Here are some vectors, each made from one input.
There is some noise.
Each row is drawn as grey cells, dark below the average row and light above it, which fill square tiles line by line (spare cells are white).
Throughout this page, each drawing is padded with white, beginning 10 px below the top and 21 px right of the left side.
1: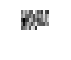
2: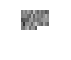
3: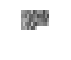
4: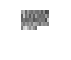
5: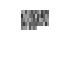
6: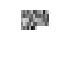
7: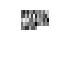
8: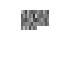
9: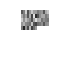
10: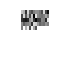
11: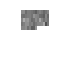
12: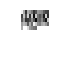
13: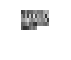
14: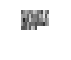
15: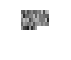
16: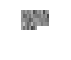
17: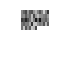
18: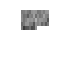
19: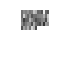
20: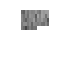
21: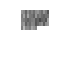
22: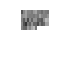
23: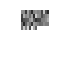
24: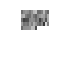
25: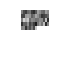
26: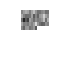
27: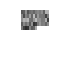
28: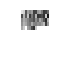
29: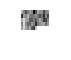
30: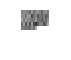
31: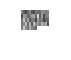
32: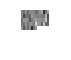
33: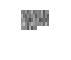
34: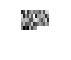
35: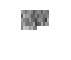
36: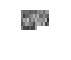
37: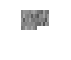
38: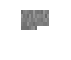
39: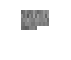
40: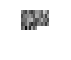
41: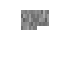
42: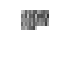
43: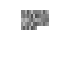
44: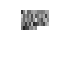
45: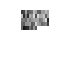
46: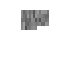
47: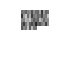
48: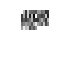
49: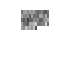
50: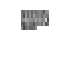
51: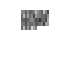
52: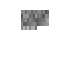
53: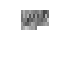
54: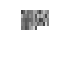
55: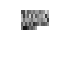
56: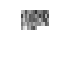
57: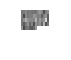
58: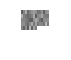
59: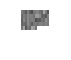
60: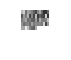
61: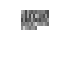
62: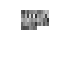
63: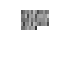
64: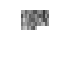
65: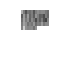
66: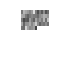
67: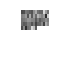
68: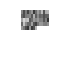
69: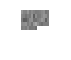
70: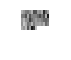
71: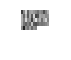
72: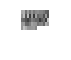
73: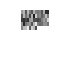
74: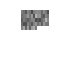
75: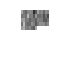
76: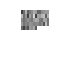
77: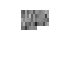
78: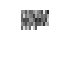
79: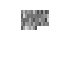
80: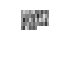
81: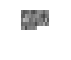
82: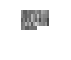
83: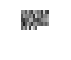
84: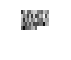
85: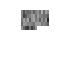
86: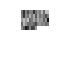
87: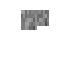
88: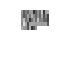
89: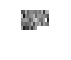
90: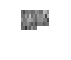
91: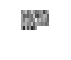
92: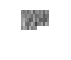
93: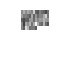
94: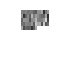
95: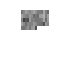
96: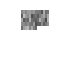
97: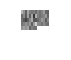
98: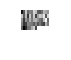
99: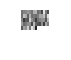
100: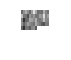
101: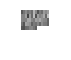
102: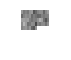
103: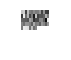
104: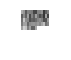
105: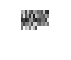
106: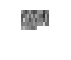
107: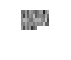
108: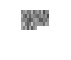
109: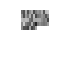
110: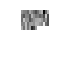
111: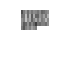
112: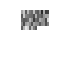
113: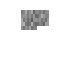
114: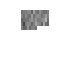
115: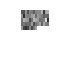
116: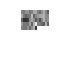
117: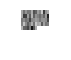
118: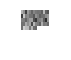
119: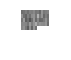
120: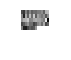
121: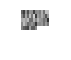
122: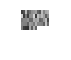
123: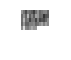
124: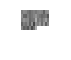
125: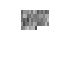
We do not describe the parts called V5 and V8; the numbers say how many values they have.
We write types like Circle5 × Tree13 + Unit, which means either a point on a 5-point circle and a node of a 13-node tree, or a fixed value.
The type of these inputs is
(Circle9 + V8) × Line4 × V5.
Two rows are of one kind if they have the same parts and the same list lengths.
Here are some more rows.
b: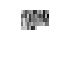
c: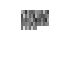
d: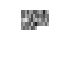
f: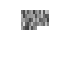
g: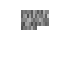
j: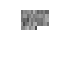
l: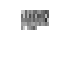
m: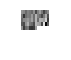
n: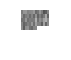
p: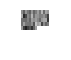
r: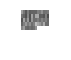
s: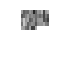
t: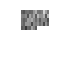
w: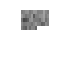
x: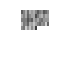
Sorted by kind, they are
b, j, s
c, d, f, g, l, m, n, p, r, t, w, x

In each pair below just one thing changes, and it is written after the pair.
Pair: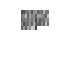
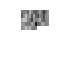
the value of V5
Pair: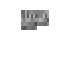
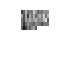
the place on the 4-point line
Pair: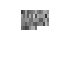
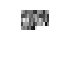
the value of V5
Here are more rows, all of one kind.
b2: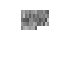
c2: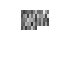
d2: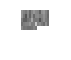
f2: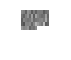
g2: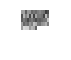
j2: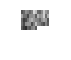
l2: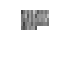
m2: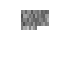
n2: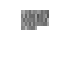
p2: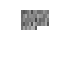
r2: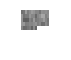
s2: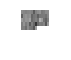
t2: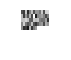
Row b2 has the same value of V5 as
j2, l2, m2 and s2.
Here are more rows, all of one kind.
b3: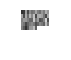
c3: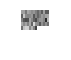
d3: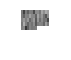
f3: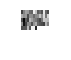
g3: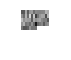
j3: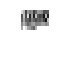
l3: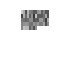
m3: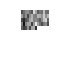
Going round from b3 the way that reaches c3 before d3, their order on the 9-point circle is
b3, c3, d3, m3, g3, l3, f3, j3.
